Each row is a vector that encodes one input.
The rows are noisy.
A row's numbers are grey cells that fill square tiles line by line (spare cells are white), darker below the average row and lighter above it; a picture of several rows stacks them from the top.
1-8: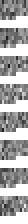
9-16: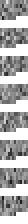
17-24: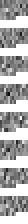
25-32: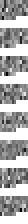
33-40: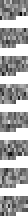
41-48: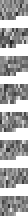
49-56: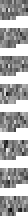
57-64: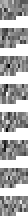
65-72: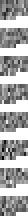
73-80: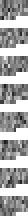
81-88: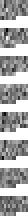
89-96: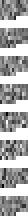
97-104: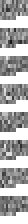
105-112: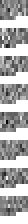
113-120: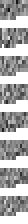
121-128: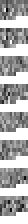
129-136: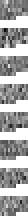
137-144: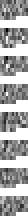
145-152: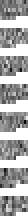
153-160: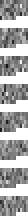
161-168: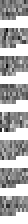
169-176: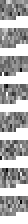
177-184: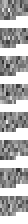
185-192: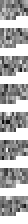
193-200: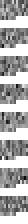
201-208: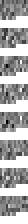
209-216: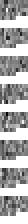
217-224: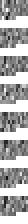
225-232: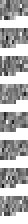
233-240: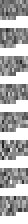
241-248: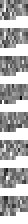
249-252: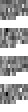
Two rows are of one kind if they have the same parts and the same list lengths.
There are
2 kinds of row.
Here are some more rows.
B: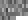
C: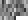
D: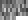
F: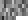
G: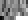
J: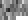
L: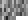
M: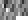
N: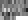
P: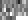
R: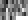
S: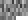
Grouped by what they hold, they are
B, C, D, F, L, M, N
G, J, P, R, S

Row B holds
a point on a 7-point line and a node of a 14-node tree.
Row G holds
one of 8 labels and a node of a 14-node tree.
